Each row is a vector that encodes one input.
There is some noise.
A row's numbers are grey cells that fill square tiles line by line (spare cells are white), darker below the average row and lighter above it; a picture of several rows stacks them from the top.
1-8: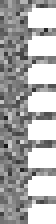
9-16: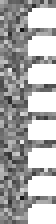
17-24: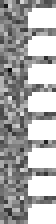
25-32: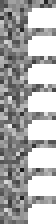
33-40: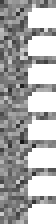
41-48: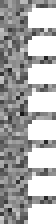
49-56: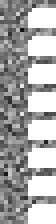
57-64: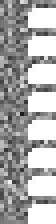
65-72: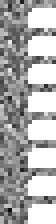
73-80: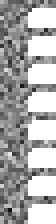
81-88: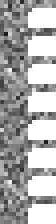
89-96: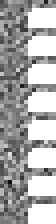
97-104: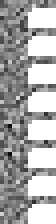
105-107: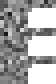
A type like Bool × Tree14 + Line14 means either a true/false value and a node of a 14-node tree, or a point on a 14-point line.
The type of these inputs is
Bool × Circle9.
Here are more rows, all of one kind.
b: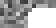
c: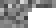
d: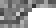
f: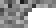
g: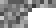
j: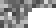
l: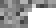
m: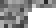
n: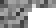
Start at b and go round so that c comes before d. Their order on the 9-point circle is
b, f, m, n, l, j, c, g, d.
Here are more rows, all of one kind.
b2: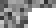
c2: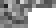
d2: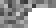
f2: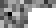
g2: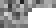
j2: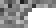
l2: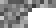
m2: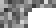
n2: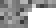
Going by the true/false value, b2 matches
c2, f2 and n2.
